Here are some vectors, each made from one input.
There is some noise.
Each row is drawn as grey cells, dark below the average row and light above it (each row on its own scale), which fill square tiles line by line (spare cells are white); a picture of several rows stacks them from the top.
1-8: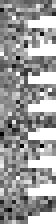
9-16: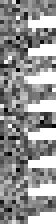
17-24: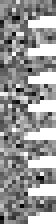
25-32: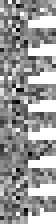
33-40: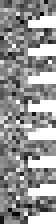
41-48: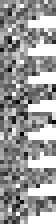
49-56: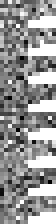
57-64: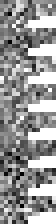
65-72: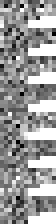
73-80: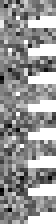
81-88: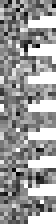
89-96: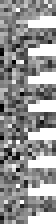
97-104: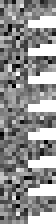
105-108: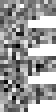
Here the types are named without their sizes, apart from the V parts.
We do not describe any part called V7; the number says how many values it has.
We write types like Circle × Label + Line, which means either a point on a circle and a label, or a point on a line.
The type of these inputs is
List(Line) × V7.
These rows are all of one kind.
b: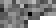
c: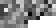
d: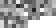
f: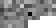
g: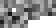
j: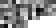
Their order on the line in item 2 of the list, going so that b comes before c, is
j, b, f, c, d, g.
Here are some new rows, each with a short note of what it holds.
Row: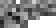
a value of V7, together with a list of two items
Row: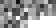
a value of V7, together with the empty list
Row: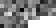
a value of V7, together with a list of two items
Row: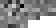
a value of V7, together with the empty list
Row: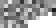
a value of V7, together with a list of two items
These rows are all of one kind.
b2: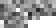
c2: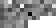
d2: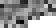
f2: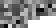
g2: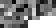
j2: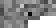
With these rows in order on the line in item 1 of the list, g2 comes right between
d2 and j2.
